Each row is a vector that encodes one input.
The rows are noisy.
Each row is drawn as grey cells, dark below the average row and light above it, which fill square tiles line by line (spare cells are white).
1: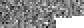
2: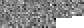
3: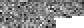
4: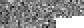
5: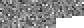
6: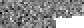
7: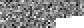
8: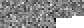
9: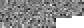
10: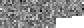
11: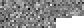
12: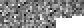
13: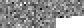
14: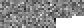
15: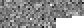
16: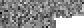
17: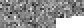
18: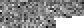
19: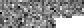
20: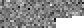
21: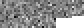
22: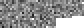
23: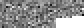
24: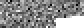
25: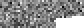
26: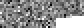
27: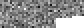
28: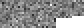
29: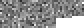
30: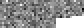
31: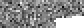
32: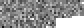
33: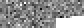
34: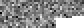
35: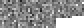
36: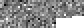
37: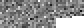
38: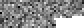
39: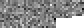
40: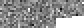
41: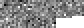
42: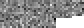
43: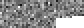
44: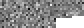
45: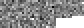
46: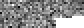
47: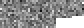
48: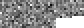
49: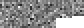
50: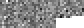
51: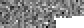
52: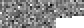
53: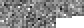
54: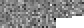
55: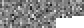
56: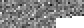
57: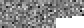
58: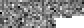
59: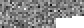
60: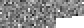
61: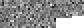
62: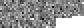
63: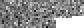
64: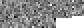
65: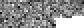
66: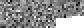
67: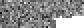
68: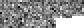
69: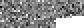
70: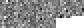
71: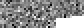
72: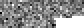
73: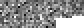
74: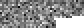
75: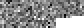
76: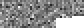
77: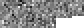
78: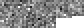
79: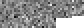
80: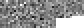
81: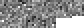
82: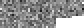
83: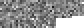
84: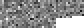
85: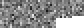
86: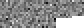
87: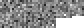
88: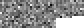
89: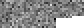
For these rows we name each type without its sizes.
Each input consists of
a point on a line, together with either a point on a line, or a node of a tree.
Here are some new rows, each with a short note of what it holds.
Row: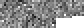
a point on each of two lines
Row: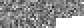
a point on a line and a node of a tree
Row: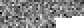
a point on each of two lines
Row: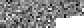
a point on a line and a node of a tree
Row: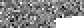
a point on each of two lines
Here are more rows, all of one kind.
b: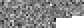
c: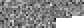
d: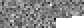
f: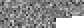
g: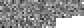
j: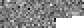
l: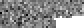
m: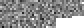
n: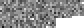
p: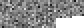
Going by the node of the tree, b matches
c and f.
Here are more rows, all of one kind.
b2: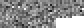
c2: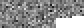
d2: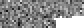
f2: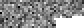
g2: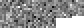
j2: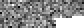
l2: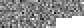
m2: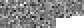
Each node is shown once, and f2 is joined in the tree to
l2 and m2.
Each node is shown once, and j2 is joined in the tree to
c2 and d2.
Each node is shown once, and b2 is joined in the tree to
g2 and m2.
